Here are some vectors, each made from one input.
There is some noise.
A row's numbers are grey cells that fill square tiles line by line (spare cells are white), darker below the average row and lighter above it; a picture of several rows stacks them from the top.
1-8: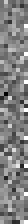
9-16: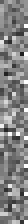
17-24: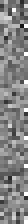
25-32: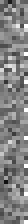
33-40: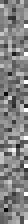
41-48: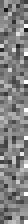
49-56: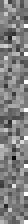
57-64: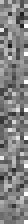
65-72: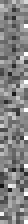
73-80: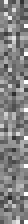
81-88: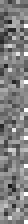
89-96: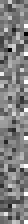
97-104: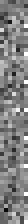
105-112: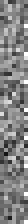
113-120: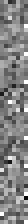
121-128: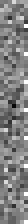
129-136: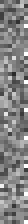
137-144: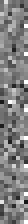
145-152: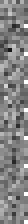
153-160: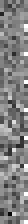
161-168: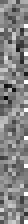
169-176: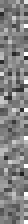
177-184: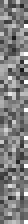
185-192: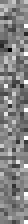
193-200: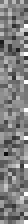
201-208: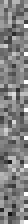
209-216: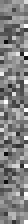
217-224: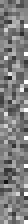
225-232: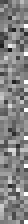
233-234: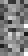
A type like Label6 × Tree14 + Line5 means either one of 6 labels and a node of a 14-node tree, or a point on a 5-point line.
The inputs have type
Bool × Bool × Bool + Line4 + List3(Line5).
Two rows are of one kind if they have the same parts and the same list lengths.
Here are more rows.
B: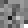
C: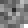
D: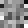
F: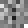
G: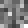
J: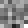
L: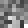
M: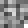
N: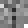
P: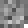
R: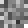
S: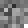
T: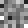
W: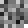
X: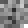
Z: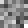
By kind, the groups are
B, C, P
D, R, T, W, Z
F, N, X
G, J
L, S
M

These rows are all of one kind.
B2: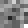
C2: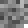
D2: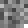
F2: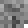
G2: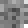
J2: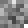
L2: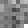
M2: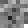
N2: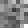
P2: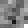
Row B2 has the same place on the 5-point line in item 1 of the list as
F2, J2, L2 and N2.
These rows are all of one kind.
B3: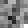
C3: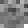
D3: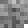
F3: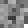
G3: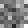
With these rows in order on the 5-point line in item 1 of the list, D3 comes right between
C3 and G3.
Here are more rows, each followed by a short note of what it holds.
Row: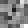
a list of three items
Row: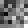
three true/false values
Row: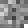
a list of two items
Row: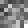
three true/false values
